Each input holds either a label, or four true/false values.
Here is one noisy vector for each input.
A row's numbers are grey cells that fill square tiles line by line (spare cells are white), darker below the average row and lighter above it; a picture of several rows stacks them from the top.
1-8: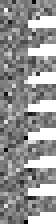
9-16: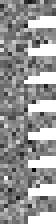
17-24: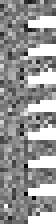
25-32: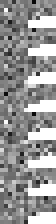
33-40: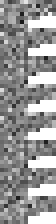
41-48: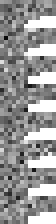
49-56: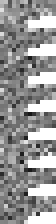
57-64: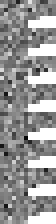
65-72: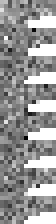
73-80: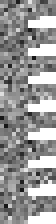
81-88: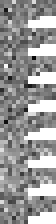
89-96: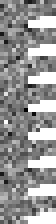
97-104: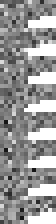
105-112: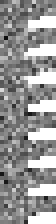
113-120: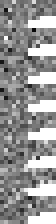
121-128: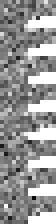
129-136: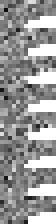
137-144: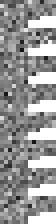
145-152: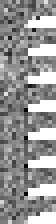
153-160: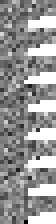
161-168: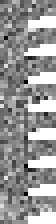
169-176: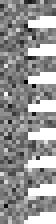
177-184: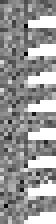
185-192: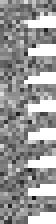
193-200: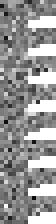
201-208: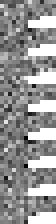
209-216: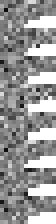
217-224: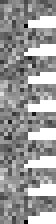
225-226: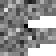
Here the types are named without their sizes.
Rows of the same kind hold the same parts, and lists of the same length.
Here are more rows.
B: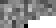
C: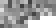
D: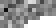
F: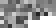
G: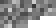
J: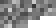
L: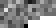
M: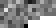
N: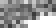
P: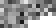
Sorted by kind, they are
B, D, G, J, L, M
C, F, N, P

